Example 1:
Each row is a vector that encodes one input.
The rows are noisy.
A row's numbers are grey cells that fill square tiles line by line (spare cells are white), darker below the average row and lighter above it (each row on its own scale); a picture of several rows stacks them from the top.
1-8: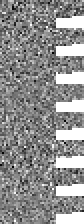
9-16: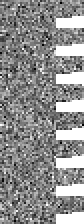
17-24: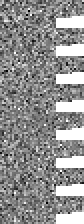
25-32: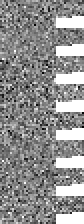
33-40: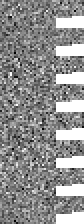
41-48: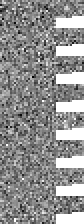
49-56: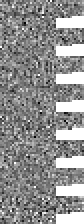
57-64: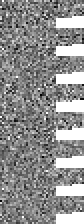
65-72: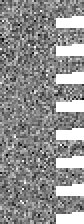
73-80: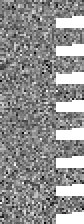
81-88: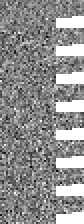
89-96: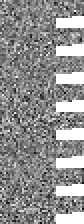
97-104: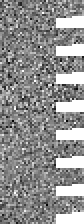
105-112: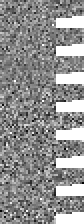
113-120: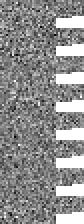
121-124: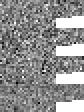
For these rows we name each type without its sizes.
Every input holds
a point on a line and a true/false value.
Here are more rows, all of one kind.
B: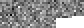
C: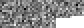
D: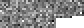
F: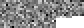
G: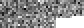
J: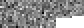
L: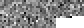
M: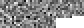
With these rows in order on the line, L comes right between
G and M.
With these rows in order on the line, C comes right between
F and G.
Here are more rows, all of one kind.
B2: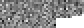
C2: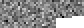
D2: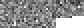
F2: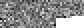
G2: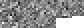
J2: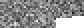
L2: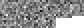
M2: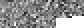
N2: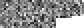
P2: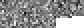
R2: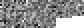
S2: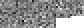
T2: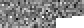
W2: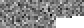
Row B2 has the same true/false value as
F2, N2 and S2.
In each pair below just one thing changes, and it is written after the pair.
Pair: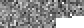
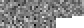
the place on the line
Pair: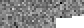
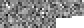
the place on the line
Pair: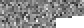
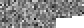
the place on the line
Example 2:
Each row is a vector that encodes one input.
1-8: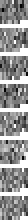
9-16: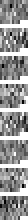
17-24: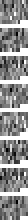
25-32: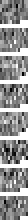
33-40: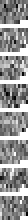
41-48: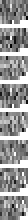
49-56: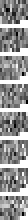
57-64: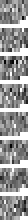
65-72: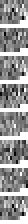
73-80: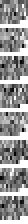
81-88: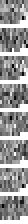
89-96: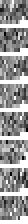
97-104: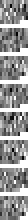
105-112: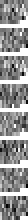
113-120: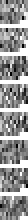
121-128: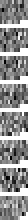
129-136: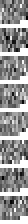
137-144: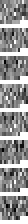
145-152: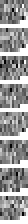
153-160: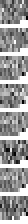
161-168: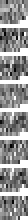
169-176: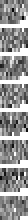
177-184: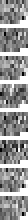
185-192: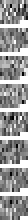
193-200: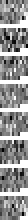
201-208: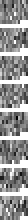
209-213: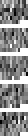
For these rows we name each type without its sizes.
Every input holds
either a point on a line, or four true/false values.
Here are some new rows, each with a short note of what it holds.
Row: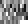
four true/false values
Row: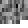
four true/false values
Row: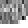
a point on a line
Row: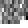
four true/false values
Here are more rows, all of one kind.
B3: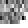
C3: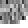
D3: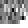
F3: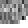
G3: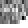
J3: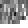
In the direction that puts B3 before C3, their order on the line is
J3, D3, B3, C3, F3, G3.
